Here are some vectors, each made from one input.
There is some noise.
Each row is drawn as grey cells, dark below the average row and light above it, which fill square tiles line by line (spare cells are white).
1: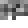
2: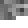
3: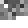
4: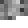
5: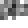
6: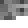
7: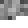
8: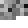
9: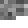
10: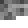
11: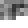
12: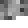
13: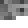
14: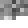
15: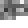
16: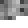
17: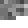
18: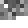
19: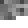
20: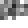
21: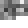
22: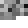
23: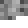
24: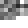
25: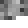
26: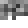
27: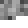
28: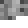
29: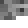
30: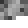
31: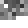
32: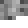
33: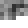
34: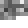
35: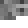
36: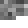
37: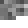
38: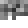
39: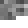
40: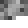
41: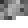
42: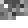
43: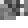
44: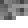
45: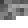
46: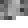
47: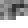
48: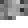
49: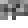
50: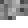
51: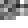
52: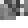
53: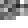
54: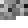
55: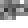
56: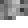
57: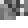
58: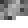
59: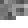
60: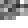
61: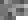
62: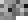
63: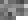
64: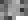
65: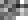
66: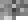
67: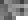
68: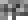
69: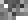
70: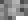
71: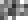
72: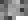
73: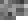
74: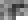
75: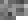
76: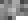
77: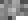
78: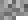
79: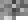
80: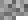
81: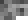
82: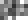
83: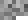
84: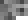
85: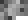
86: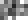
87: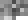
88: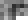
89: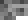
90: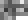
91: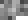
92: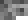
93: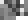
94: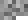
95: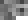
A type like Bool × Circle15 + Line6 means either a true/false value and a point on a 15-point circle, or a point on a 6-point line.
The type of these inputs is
Bool × Line5 + Label10.
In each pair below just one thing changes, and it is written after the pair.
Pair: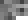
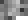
the true/false value
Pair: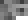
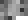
the true/false value
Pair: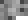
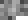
the place on the 5-point line
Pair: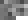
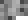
the true/false value
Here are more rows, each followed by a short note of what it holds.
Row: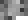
a point on a 5-point line and a true/false value
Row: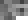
a point on a 5-point line and a true/false value
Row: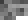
a point on a 5-point line and a true/false value
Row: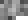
a point on a 5-point line and a true/false value
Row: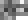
one of 10 labels
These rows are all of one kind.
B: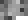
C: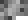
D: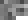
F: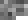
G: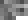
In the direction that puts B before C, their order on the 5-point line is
F, D, G, B, C.
